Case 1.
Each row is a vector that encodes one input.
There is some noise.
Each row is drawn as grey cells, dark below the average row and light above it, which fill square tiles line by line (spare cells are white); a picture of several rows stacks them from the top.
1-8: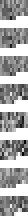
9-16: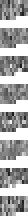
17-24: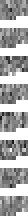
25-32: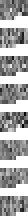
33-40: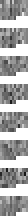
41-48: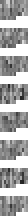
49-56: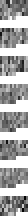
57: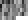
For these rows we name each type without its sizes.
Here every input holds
either a point on a line, or three true/false values.
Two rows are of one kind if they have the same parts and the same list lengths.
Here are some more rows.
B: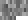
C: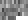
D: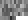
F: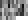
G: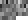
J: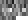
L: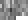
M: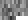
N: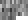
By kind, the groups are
B, C, D, L, M, N
F, G, J

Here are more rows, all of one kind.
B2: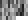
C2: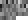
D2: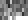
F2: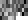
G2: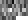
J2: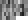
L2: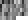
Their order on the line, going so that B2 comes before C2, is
B2, J2, L2, C2, G2, D2, F2.
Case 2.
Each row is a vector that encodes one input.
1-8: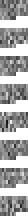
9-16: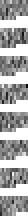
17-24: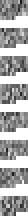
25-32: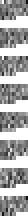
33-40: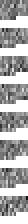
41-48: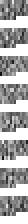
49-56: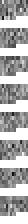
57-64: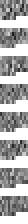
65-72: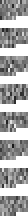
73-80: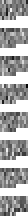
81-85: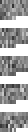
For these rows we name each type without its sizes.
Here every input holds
either a point on a line, or three true/false values.
